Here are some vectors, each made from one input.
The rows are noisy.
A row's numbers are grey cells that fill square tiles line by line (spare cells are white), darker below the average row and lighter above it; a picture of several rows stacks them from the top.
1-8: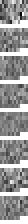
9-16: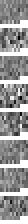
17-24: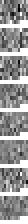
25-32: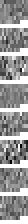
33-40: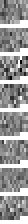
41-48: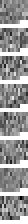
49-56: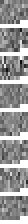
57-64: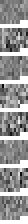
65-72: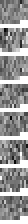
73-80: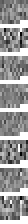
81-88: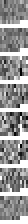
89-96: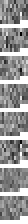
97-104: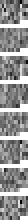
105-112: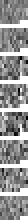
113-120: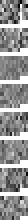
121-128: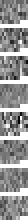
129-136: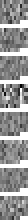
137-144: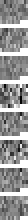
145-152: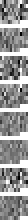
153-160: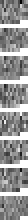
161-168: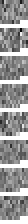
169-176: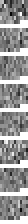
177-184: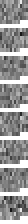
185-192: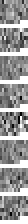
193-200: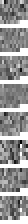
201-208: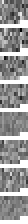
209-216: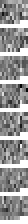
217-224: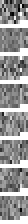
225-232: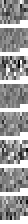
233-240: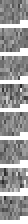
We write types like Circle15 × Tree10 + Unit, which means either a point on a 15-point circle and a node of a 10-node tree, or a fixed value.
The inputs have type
Bool × Bool × Bool × Bool × (Circle8 + Unit) × Line4 + List2(Circle9).
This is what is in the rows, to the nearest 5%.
About 70% of them hold a point on a 4-point line and four true/false values, together with either a point on an 8-point circle, or a fixed value. The rest are lists of up to two points on a 9-point circle: about 5% of all rows are empty, 10% hold one and 15% two.
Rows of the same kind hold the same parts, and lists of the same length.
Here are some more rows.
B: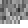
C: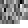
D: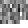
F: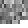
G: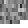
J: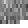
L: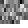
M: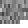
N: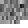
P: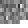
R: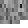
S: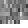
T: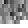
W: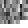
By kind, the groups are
B, F, S
C, M, W
D, J
G, N, R
L, P, T

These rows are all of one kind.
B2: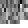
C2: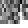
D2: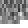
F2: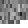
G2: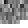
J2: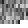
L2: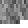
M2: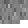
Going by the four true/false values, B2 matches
D2 and J2.
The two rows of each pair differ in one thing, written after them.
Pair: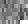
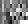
one of the four true/false values
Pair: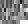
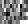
the place on the 8-point circle
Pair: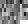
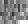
the place on the 4-point line
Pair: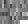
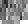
the place on the 8-point circle
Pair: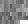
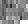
one of the four true/false values
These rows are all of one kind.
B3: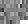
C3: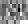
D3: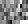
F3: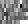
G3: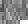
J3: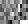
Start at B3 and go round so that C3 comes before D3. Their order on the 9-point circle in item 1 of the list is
B3, F3, C3, D3, J3, G3.
